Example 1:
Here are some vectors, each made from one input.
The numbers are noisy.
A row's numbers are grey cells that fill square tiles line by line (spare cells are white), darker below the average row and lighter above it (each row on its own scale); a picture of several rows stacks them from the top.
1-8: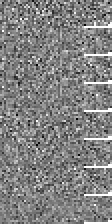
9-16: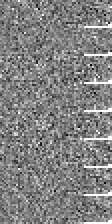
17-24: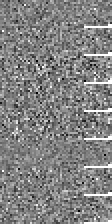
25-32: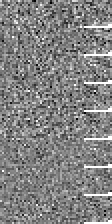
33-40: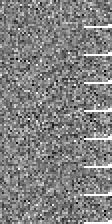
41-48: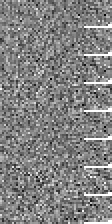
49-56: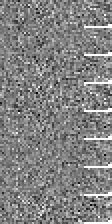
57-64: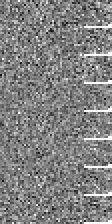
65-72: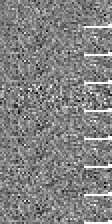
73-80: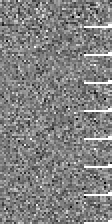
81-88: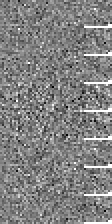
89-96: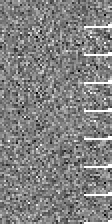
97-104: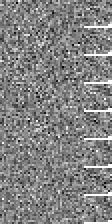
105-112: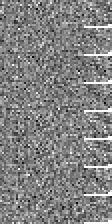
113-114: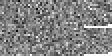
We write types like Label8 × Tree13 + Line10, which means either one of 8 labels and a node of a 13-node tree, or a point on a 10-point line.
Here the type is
Line5 + Line7 × Line9.
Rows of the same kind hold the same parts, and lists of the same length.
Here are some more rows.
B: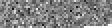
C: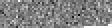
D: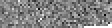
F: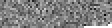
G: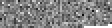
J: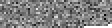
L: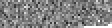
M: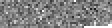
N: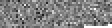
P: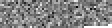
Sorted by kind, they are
B, C, D, F, J, L, M, P
G, N

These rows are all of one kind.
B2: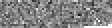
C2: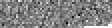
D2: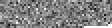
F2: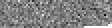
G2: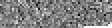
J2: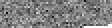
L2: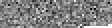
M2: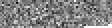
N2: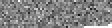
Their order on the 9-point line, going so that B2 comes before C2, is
D2, G2, F2, J2, L2, M2, N2, B2, C2.
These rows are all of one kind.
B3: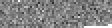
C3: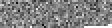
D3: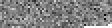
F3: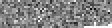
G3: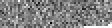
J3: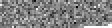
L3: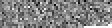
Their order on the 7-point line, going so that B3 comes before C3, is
G3, B3, L3, F3, D3, J3, C3.
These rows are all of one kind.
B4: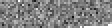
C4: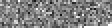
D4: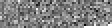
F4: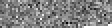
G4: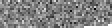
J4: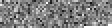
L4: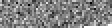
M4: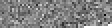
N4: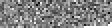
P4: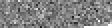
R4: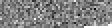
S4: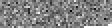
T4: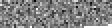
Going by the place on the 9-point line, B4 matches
C4, J4, L4 and T4.
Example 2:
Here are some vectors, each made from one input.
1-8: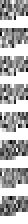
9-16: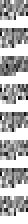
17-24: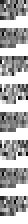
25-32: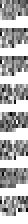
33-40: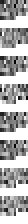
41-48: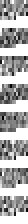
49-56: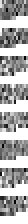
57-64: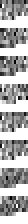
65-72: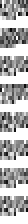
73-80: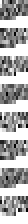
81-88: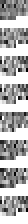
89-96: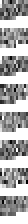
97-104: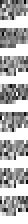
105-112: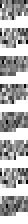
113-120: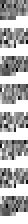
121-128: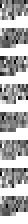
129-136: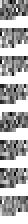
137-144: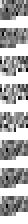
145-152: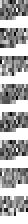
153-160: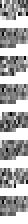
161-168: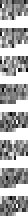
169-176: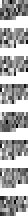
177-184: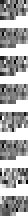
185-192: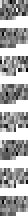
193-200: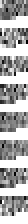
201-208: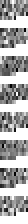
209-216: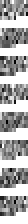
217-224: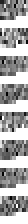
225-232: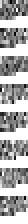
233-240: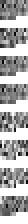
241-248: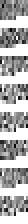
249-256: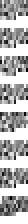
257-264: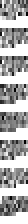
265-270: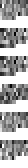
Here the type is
Circle11 + Line4.
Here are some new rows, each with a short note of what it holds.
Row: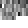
a point on an 11-point circle
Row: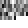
a point on an 11-point circle
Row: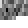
a point on a 4-point line
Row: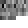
a point on an 11-point circle
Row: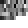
a point on an 11-point circle
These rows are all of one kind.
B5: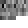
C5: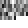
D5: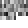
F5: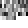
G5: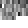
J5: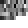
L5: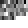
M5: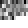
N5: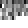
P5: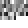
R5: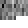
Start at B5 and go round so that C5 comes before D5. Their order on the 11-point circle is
B5, R5, C5, P5, D5, F5, G5, N5, M5, L5, J5.
